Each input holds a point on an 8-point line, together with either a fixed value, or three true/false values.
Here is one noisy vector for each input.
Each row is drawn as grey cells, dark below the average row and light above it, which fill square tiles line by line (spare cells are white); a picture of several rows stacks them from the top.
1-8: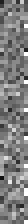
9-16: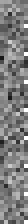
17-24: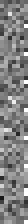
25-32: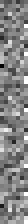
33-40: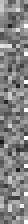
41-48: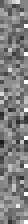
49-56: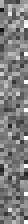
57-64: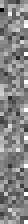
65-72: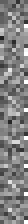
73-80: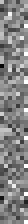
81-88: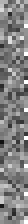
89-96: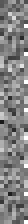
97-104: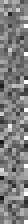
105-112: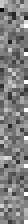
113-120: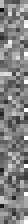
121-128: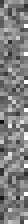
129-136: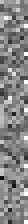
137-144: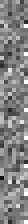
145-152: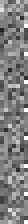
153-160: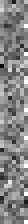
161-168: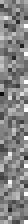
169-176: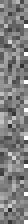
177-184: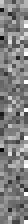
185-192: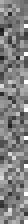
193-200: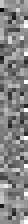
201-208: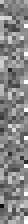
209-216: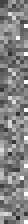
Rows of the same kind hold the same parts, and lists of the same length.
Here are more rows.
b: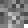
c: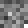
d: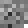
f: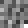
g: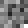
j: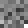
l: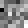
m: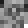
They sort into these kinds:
b, c, l
d, f, g, j, m

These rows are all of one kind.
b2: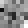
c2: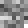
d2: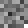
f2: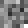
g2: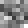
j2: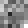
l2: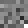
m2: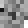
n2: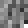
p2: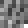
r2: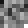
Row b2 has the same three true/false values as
f2, g2, j2 and r2.
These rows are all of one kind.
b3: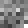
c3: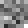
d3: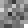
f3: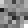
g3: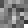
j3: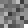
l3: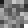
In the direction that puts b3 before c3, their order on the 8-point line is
l3, g3, j3, b3, d3, f3, c3.
